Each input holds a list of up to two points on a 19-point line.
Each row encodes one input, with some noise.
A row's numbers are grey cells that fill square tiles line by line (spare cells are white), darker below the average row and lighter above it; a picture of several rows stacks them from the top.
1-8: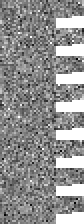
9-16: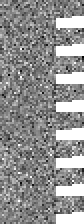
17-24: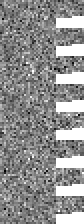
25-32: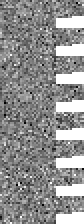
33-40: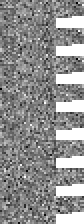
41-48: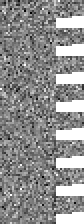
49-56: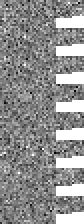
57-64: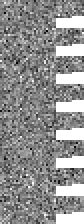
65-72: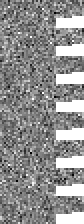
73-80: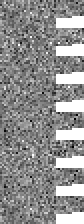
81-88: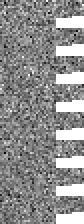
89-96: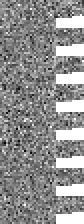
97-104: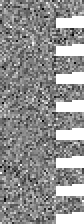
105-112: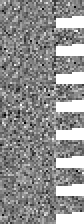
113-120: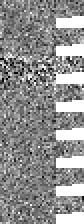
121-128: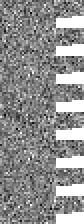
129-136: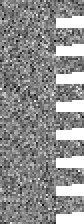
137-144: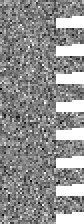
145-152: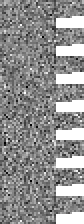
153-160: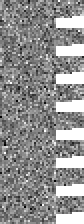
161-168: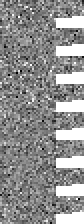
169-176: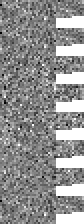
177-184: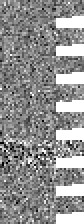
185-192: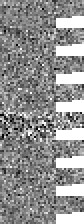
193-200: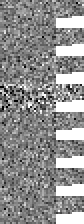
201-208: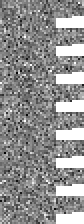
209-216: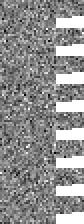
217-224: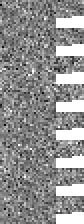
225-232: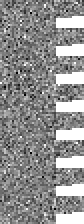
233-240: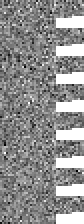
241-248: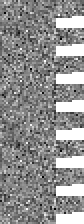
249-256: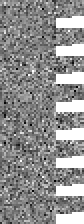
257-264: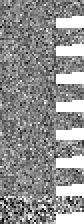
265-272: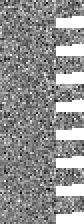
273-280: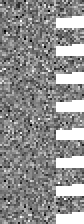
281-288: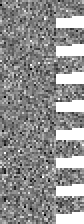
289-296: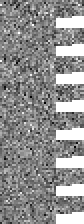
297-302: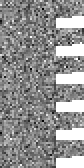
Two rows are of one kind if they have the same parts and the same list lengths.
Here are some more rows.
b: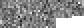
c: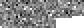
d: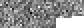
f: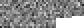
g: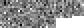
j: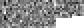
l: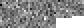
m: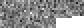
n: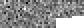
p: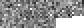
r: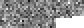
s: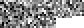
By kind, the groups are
b, f, l, m, n
c, d, g, j, p, r
s

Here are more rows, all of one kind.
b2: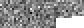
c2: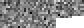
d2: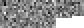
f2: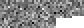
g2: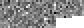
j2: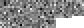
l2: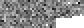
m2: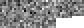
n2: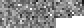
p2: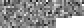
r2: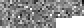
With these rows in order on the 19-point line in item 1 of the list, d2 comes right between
m2 and p2.
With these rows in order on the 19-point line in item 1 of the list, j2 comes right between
g2 and p2.
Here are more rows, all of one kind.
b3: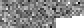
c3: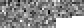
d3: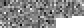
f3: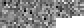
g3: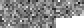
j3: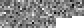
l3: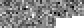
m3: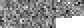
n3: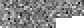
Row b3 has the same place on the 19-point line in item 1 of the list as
g3 and m3.
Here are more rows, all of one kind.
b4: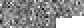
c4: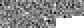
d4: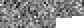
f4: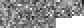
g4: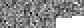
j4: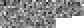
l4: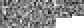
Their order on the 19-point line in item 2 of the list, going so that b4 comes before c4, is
j4, b4, g4, c4, d4, f4, l4.
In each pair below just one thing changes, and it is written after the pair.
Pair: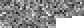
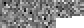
the place on the 19-point line in item 1 of the list
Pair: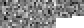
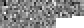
the place on the 19-point line in item 2 of the list
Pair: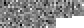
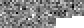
the place on the 19-point line in item 1 of the list
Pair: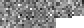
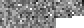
the place on the 19-point line in item 2 of the list
